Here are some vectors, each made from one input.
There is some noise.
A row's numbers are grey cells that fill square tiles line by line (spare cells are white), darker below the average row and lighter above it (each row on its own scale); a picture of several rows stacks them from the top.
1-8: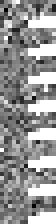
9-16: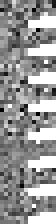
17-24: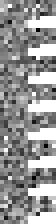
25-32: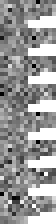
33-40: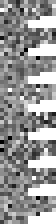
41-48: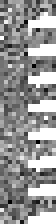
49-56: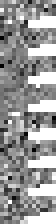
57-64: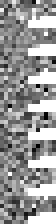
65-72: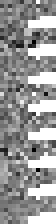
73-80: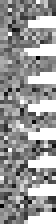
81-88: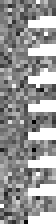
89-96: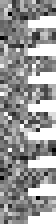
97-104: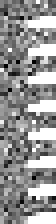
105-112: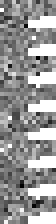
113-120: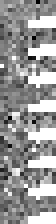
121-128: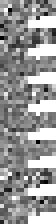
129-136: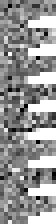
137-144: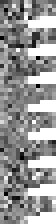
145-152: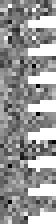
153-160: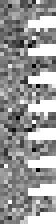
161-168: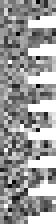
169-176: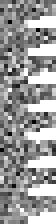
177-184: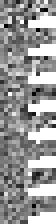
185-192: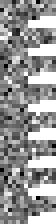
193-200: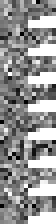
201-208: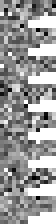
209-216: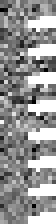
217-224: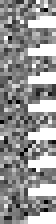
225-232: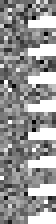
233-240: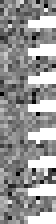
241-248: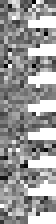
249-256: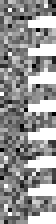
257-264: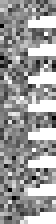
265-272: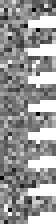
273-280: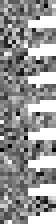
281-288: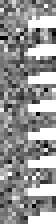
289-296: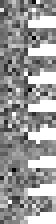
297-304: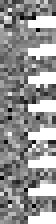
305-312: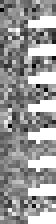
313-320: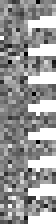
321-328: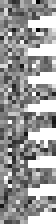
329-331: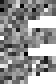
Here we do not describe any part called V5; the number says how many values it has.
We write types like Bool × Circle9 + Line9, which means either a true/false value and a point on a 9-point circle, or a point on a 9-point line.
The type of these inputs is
List2(Bool × V5).
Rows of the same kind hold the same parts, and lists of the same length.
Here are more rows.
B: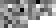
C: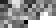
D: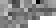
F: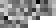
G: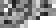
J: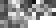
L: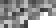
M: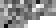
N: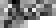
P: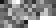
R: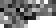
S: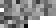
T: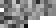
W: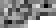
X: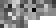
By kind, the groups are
B, D, F, G, M, N, W
C, J, L, P, R, X
S, T

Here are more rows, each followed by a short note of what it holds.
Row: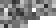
a list of one item
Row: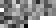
the empty list
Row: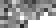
a list of two items
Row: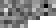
a list of one item
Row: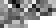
a list of one item
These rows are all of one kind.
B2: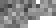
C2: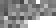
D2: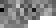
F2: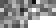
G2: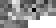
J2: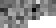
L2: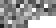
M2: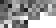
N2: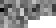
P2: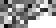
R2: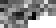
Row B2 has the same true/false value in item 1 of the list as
C2, F2, L2 and P2.
